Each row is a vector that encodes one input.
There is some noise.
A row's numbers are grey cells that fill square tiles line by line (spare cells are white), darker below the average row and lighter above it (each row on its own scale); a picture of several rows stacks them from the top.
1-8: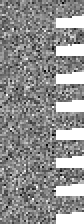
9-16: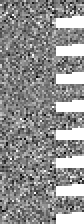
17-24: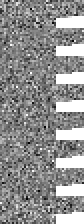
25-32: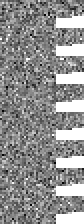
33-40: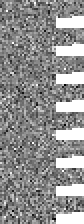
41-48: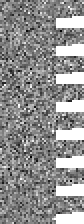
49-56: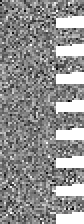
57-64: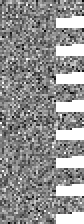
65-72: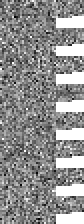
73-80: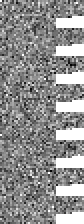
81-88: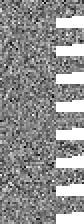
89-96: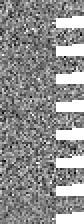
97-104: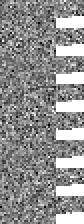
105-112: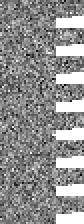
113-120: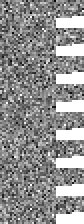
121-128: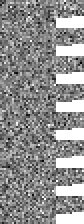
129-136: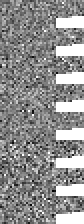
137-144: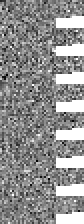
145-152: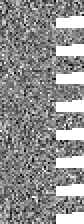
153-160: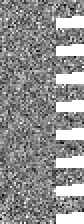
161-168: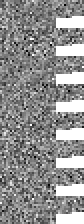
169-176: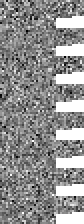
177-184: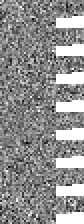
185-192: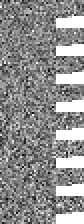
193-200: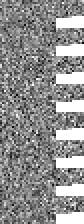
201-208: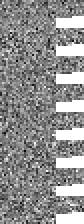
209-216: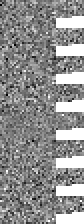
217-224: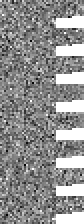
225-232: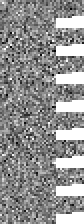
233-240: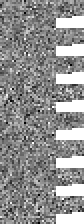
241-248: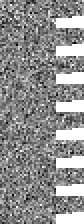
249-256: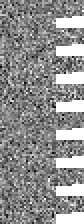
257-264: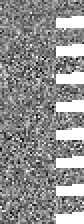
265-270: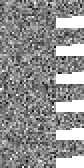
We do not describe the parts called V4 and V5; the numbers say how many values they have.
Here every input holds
one of 8 labels, together with either a true/false value and a value of V5, or a value of V4.
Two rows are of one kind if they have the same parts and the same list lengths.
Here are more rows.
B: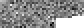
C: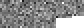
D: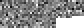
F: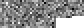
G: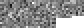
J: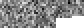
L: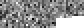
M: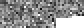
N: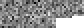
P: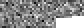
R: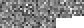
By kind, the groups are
B, C, D, F, L
G, J, M, N, P, R

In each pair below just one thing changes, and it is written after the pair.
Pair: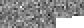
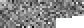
the label
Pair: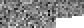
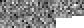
the label
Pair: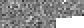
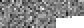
the value of V4
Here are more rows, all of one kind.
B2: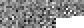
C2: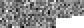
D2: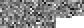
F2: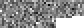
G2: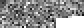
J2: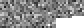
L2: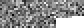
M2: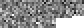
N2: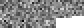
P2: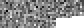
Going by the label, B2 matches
C2, J2 and N2.
